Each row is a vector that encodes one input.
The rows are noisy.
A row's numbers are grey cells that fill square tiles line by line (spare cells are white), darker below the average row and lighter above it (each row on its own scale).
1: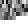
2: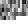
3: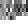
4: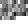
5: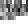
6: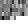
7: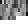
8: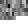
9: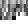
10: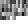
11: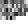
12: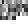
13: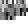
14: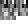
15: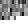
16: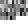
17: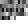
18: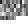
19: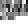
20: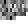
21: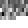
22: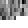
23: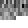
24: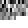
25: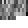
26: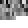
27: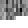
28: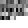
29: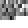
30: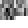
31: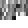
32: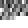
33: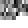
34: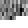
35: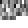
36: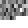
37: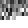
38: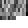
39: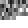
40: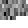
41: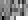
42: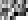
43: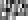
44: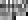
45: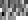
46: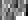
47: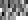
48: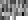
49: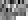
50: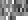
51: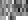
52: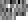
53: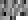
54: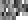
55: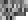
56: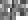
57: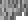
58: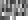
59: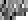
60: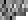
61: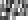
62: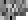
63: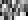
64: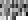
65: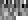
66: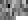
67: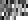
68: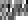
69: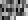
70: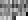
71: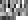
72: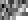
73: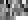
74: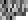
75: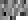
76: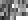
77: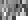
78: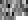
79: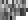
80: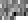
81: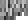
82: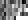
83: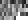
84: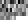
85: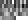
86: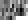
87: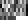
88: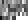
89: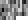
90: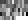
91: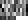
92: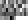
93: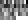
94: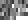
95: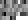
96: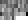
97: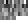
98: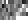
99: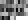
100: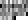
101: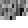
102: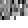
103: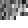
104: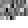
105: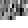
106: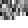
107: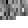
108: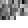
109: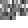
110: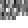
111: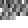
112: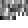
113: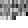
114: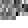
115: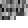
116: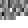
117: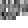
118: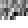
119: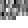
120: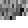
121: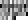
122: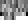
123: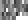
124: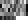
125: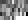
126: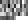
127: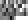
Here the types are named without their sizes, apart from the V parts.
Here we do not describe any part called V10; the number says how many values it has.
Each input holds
either a label and a true/false value, or a value of V10.
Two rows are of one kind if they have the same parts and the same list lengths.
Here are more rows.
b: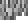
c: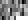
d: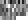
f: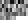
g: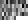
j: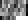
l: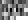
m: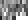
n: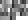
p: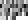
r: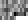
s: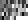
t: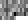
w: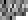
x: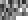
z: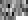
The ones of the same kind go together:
b, j, m, p, z
c, d, f, g, l, n, r, s, t, w, x

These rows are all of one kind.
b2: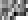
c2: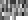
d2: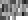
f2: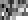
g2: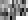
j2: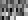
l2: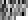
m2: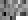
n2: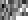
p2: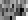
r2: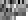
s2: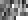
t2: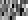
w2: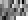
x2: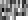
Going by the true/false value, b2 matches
g2, m2, p2 and t2.
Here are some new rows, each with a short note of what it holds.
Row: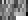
a value of V10
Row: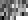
a label and a true/false value
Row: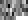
a value of V10
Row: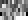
a value of V10
